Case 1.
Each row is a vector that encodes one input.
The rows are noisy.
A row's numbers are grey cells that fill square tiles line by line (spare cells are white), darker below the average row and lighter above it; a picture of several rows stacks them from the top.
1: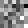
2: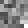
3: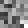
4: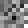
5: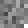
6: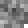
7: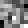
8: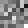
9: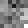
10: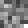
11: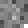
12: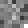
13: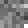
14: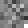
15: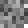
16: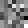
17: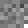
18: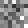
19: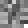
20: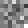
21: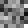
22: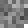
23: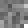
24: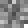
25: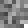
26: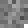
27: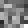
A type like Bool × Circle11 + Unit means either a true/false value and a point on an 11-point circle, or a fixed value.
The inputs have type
Line4.
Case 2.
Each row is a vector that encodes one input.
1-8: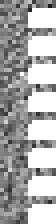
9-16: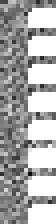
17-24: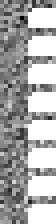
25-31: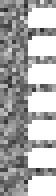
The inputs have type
Bool × Bool × Bool.
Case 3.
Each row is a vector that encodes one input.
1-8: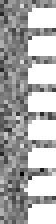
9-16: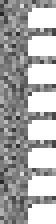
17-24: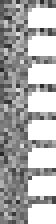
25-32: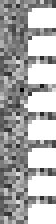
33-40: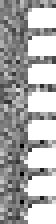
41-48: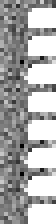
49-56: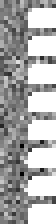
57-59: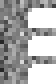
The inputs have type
Line6.
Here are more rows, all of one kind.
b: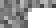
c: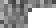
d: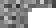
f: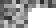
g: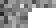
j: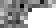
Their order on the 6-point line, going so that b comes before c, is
f, g, b, d, c, j.
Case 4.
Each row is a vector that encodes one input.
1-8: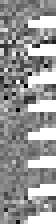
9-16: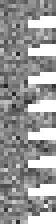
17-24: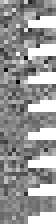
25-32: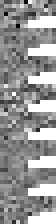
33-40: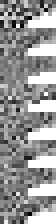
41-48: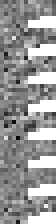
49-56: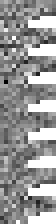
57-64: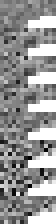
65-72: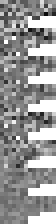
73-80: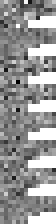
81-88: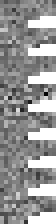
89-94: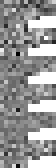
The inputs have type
Bool × Bool × Bool × Bool.
